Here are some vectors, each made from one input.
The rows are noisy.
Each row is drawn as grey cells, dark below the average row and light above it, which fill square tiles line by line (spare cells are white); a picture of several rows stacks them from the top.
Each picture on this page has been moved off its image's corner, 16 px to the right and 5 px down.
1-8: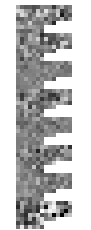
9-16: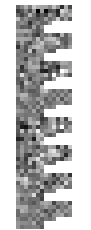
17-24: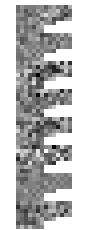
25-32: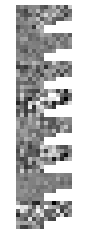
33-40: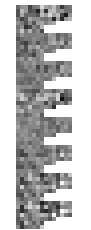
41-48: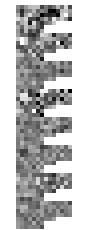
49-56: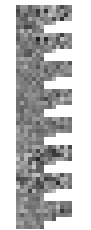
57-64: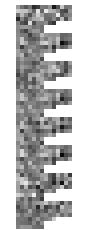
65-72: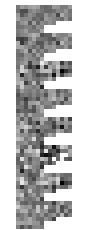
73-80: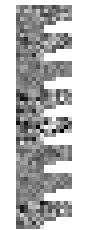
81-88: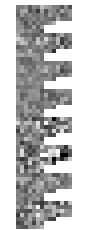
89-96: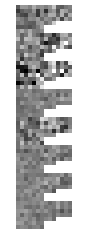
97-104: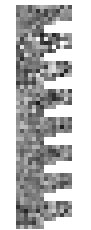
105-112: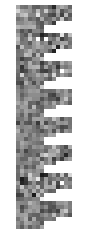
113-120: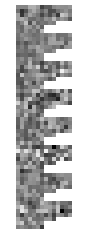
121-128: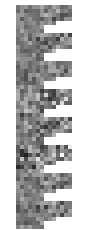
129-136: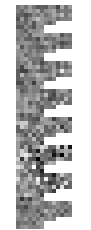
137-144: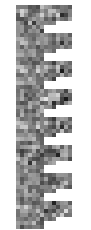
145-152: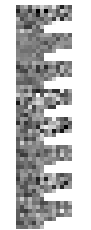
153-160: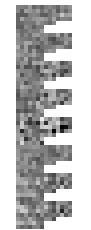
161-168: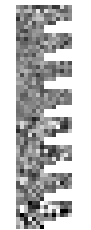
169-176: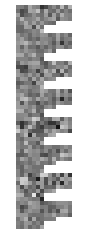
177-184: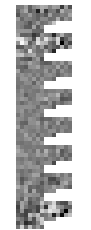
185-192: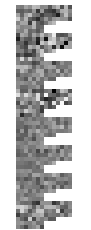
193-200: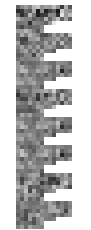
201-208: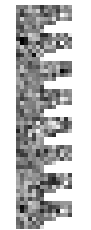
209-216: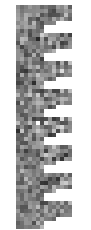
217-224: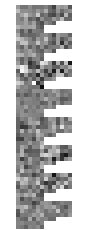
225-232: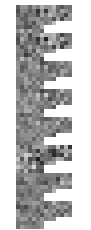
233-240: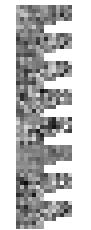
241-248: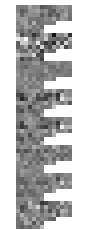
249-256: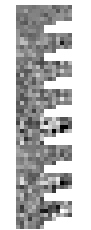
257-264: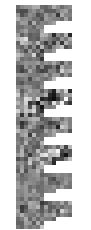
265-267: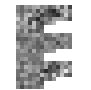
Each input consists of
either a node of a 16-node tree, or four true/false values.
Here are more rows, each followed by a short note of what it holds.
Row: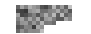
four true/false values
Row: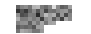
four true/false values
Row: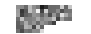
four true/false values
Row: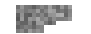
a node of a 16-node tree
